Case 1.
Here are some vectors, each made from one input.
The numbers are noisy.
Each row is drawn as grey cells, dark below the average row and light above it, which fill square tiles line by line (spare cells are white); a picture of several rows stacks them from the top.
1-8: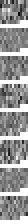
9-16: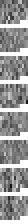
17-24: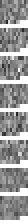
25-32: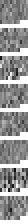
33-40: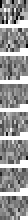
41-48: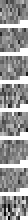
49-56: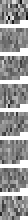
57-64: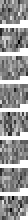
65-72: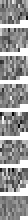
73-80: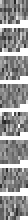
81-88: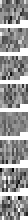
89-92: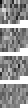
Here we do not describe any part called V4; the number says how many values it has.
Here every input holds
a node of a 9-node tree, together with either a point on a 7-point line, or a value of V4.
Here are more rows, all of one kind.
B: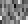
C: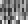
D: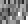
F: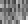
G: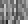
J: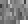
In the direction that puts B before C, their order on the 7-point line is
G, D, B, C, F, J.
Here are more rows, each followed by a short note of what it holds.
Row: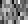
a point on a 7-point line and a node of a 9-node tree
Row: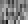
a point on a 7-point line and a node of a 9-node tree
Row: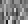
a point on a 7-point line and a node of a 9-node tree
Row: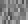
a node of a 9-node tree and a value of V4
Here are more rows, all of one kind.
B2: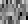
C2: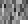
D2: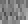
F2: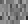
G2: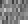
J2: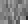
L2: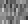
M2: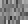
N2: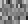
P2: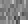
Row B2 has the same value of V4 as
C2, G2, J2 and L2.
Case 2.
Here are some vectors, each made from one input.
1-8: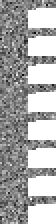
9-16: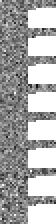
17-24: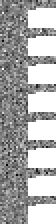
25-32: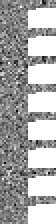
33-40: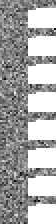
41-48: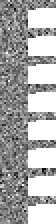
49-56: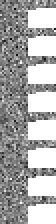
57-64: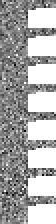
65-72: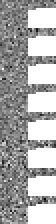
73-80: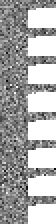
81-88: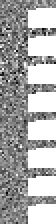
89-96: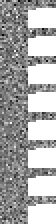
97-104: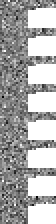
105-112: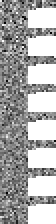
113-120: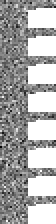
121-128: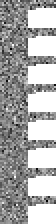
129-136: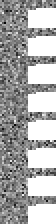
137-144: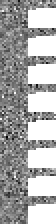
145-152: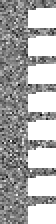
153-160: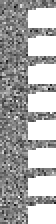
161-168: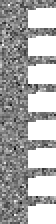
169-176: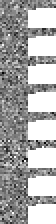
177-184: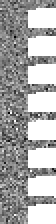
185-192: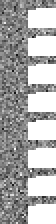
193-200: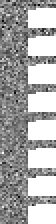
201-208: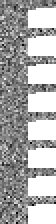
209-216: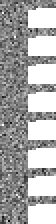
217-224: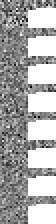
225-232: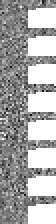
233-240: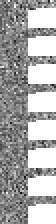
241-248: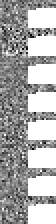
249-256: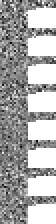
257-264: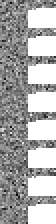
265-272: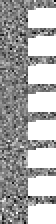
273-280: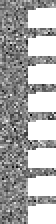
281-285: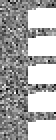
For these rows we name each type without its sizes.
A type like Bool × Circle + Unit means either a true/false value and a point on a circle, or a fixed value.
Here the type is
Circle × (Circle + Unit) × (Tree + Unit).
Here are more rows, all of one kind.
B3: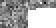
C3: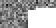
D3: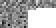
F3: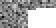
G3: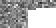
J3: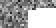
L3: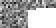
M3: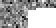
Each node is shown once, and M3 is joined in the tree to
G3.
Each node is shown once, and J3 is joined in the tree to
L3.
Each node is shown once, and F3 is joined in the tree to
C3 and G3.
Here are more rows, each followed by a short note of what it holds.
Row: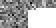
a point on a circle and a node of a tree
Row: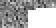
a point on a circle
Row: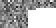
a point on each of two circles and a node of a tree
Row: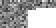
a point on each of two circles and a node of a tree
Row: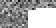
a point on a circle and a node of a tree
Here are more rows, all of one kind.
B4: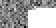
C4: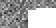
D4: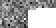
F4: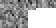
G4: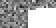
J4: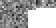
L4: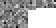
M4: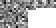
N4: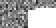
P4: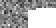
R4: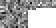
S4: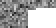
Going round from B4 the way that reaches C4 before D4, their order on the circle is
B4, M4, S4, G4, L4, P4, F4, R4, N4, C4, J4, D4.
